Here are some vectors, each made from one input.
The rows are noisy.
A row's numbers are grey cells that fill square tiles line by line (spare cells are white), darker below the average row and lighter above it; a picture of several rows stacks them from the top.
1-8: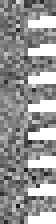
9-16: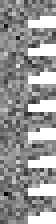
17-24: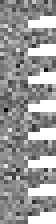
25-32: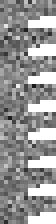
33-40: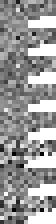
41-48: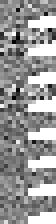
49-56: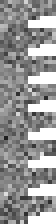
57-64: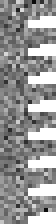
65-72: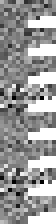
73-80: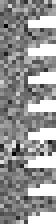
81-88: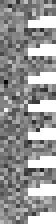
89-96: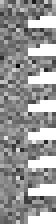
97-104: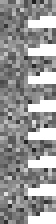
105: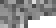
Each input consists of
a list of up to two items, each a point on a 5-point line and a true/false value.
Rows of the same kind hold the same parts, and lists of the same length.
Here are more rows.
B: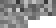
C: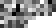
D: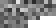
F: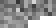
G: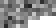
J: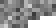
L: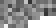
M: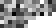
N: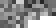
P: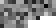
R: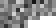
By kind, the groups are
B, F, J, L
C, M
D, G, N, P, R

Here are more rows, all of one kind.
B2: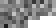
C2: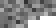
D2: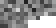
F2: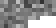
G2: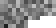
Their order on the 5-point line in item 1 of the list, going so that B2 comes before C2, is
G2, B2, F2, C2, D2.
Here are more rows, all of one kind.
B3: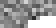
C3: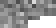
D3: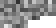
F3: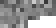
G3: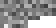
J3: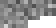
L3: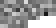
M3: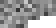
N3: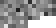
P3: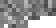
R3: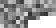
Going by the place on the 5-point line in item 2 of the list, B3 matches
F3 and P3.
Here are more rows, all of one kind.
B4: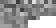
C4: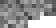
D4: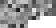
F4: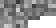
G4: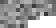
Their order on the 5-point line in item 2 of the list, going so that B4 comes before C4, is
D4, B4, C4, G4, F4.
